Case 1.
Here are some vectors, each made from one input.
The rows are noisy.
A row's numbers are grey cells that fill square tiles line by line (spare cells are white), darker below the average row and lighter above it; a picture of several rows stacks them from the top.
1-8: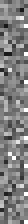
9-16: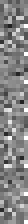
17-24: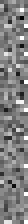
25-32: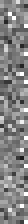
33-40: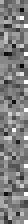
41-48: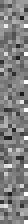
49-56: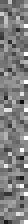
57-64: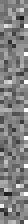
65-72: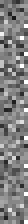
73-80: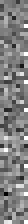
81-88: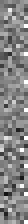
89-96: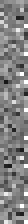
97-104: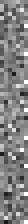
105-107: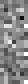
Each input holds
a point on an 11-point circle and a true/false value, together with either a point on an 8-point circle, or a fixed value.
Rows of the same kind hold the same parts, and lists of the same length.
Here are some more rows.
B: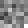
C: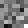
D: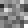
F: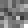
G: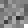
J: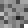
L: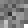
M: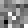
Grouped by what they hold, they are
B, D, G, J, M
C, F, L

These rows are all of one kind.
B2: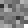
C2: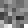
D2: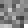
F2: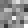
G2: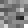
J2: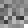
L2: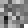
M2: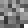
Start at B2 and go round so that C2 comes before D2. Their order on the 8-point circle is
B2, G2, J2, M2, C2, L2, D2, F2.
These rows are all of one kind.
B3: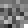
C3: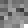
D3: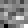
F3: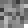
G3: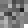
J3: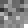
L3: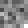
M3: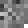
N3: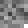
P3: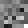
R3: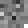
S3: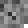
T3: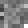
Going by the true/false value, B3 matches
D3 and P3.
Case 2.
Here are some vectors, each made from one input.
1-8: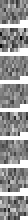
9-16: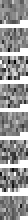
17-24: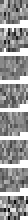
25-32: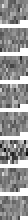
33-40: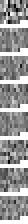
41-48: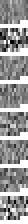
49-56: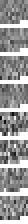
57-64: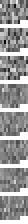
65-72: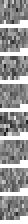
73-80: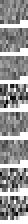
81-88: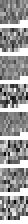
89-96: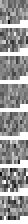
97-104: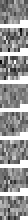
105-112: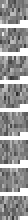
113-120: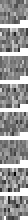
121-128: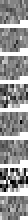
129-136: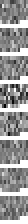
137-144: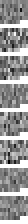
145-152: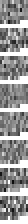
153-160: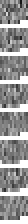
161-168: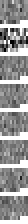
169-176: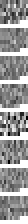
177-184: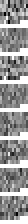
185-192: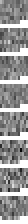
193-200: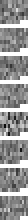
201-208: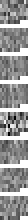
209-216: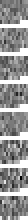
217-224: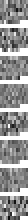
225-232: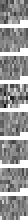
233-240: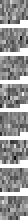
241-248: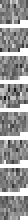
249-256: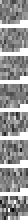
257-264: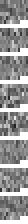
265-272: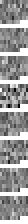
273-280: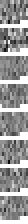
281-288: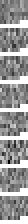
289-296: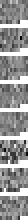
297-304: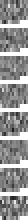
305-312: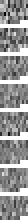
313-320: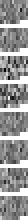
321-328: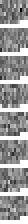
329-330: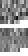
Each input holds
either a point on a 17-point circle, or a list of up to two points on a 9-point line.
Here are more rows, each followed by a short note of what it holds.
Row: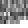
a point on a 17-point circle
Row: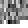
a list of two items
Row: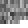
a point on a 17-point circle
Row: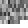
a list of two items
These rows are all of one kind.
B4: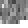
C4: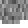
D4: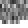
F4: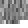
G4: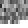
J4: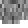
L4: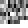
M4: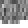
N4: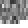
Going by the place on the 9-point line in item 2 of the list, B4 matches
L4 and N4.
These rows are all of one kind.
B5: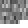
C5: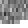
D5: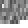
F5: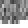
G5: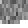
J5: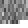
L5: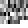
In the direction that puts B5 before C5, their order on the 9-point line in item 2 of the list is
G5, B5, D5, L5, C5, F5, J5.
